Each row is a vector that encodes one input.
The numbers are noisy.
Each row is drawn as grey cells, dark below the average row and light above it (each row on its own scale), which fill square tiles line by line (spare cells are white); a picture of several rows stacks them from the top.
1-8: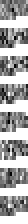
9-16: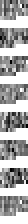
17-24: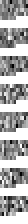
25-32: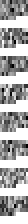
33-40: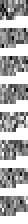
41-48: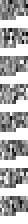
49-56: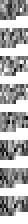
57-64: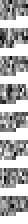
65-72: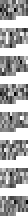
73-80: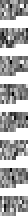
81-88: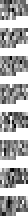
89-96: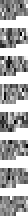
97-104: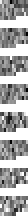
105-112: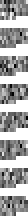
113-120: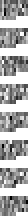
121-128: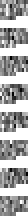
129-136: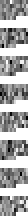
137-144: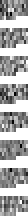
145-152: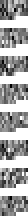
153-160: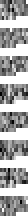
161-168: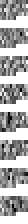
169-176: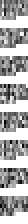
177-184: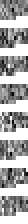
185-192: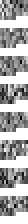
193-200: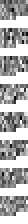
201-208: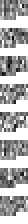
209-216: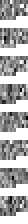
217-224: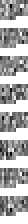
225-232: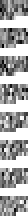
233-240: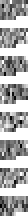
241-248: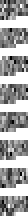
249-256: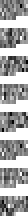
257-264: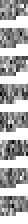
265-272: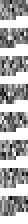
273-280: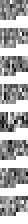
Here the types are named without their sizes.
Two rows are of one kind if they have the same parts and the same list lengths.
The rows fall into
3 kinds.
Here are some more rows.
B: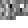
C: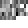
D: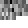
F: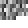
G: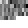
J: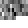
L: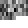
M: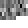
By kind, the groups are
B, C, F
D, G, J, M
L

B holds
a point on a line and a true/false value.
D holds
a node of a tree and a true/false value.
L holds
a label.
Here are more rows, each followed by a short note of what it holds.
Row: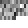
a point on a line and a true/false value
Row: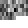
a label
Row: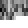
a label
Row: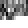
a label
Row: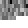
a node of a tree and a true/false value
